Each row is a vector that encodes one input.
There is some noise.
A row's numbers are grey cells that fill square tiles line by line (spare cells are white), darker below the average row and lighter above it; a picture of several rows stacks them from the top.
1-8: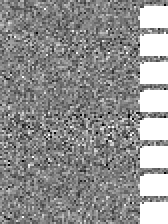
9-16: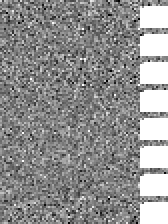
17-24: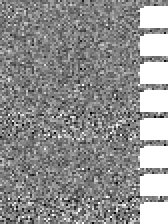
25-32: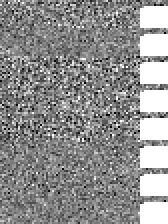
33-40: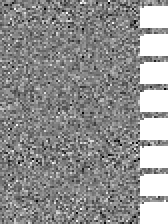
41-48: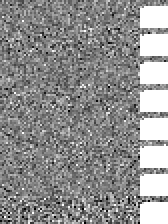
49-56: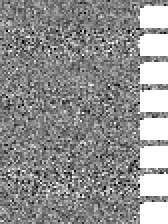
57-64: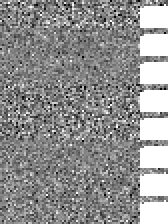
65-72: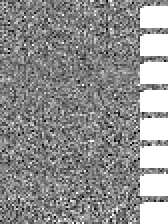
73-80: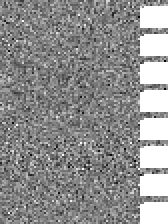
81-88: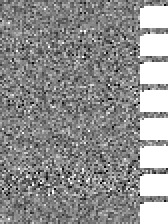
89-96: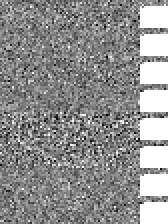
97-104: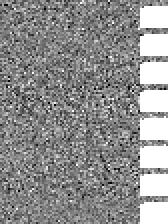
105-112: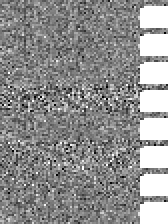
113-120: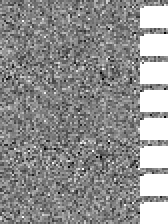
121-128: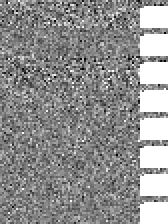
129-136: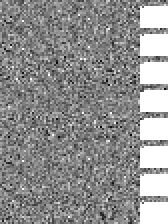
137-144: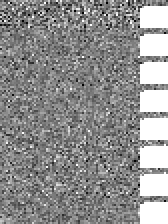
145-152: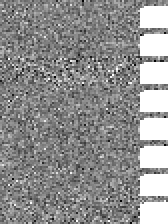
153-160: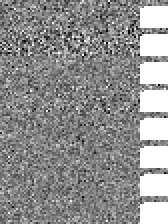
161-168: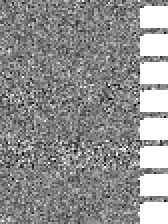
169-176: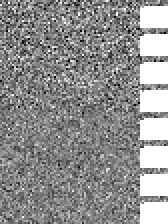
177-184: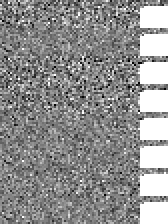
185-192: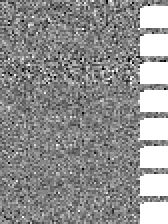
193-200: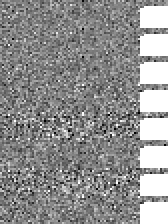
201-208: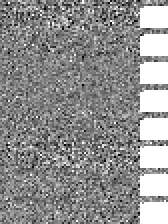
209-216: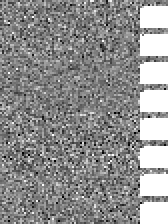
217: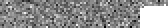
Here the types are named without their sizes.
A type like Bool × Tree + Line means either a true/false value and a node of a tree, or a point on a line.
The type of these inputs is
Bool × Circle.
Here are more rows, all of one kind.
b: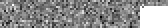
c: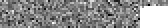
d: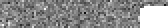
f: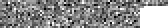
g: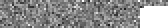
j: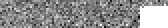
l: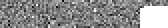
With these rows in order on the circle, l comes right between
c and g.
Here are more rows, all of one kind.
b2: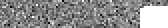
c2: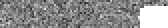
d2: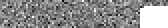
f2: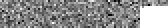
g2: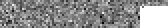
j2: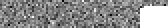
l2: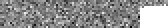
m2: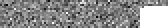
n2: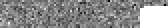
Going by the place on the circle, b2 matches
d2 and j2.
